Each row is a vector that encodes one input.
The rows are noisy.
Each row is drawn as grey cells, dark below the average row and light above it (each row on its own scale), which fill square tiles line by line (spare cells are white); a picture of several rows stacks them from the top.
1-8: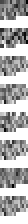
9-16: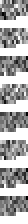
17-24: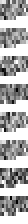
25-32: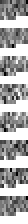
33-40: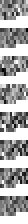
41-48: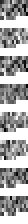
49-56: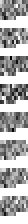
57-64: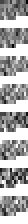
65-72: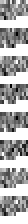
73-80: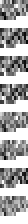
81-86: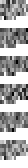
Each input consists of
either a point on a 10-point line, or a node of a 9-node tree.
